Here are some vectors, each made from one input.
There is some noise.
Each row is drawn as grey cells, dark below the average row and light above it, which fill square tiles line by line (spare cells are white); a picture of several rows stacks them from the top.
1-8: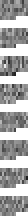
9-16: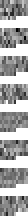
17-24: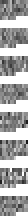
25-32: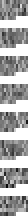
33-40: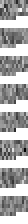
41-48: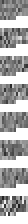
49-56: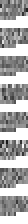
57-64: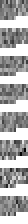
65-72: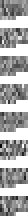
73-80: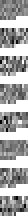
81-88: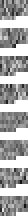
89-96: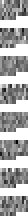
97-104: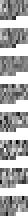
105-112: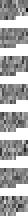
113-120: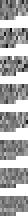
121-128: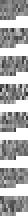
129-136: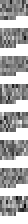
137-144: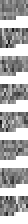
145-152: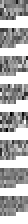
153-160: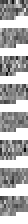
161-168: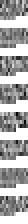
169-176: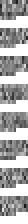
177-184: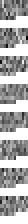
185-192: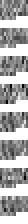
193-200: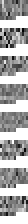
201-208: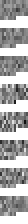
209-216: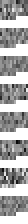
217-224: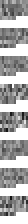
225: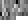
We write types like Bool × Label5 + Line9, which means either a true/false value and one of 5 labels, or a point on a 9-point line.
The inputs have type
Label6 × Label6 + Line8 + List3(Line6).
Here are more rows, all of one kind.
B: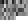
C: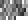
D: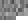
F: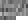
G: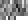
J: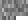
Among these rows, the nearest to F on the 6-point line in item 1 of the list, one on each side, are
D and J.
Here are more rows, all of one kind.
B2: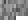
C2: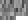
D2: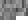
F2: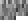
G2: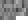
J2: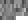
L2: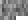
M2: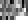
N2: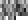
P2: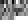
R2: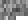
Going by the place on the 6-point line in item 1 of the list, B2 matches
D2, F2, G2 and R2.
